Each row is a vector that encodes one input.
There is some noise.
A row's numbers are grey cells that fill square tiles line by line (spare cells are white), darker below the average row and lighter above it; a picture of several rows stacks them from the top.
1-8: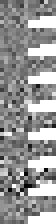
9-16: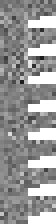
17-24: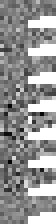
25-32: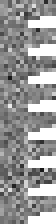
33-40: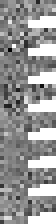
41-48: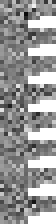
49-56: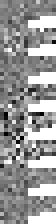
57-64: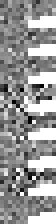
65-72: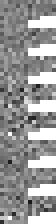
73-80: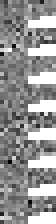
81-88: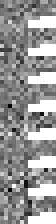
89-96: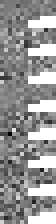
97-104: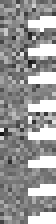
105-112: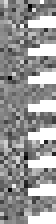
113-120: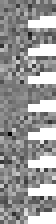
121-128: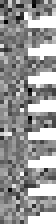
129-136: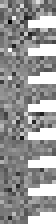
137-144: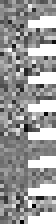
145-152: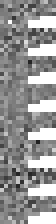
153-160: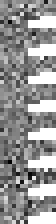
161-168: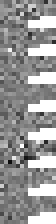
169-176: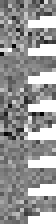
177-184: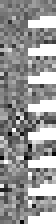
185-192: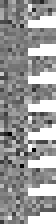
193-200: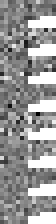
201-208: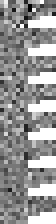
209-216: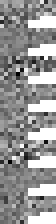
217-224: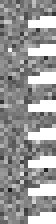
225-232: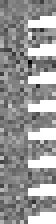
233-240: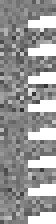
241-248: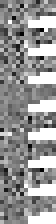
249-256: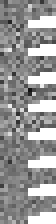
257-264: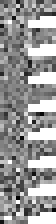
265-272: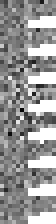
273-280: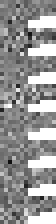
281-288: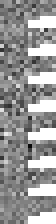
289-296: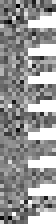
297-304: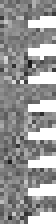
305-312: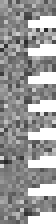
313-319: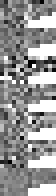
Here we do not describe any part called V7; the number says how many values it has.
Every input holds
either a point on a 10-point line, or a point on a 15-point line, or a value of V7.
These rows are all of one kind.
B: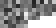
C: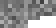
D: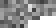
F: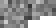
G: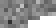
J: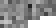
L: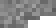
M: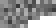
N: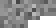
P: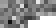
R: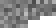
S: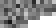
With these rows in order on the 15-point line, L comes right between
B and D.
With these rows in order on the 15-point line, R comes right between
M and S.
